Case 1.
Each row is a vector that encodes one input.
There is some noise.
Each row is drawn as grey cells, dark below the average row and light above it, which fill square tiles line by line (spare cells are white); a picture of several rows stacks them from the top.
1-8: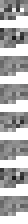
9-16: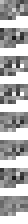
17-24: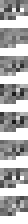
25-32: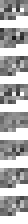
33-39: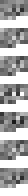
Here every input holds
a point on a 5-point line.
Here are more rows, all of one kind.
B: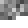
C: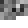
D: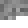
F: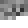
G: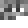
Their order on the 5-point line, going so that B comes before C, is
G, B, D, F, C.
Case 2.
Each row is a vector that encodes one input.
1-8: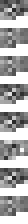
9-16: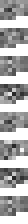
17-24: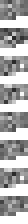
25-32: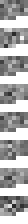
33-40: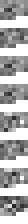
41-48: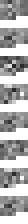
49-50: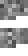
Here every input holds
a point on a 5-point line.
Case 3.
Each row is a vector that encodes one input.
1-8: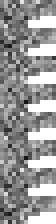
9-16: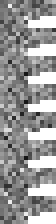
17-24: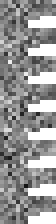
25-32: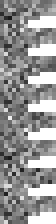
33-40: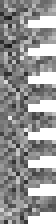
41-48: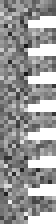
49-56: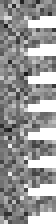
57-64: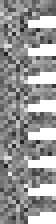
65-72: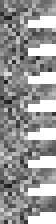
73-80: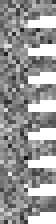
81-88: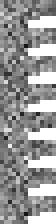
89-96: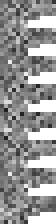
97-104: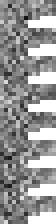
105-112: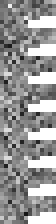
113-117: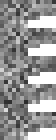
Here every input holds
three true/false values.
